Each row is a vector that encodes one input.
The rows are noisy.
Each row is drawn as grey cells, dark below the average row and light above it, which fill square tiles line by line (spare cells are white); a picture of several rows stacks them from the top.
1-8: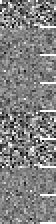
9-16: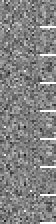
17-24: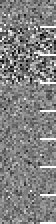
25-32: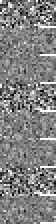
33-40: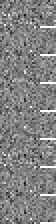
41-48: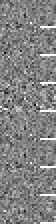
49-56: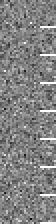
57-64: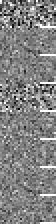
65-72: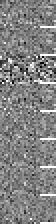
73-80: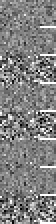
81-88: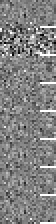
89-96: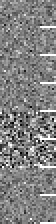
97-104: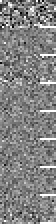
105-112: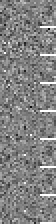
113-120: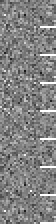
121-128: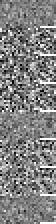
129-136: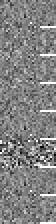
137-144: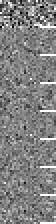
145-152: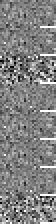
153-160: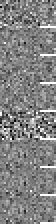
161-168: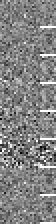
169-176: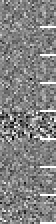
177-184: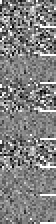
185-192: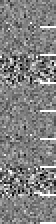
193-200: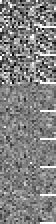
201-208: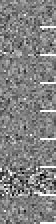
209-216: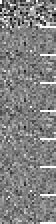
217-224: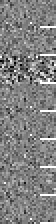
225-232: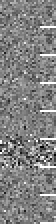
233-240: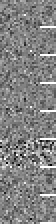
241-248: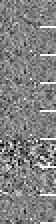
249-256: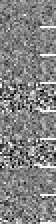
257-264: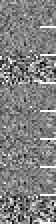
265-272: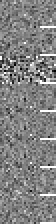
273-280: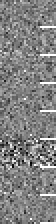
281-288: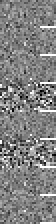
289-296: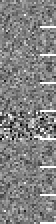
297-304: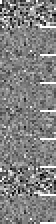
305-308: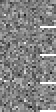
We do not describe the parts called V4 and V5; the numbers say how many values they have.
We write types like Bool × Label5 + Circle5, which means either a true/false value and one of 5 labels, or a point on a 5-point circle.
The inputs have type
List2(Line10) + V4 × V5.
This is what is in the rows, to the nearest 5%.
About 15% of them hold a value of V4 and a value of V5. The rest are lists of up to two points on a 10-point line: a few of all rows are empty, 40% hold one and 45% two.
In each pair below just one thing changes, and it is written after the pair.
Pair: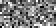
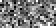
the value of V4
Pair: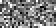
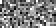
the value of V4
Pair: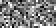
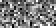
the value of V4
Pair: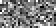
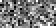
the value of V4
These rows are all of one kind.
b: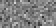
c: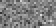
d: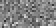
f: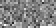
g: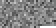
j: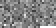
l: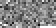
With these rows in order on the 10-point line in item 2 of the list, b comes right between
c and d.
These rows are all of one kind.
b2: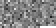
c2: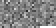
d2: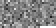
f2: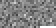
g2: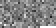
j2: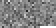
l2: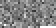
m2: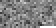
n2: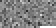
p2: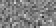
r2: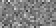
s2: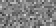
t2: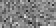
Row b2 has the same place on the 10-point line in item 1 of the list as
d2, g2 and l2.
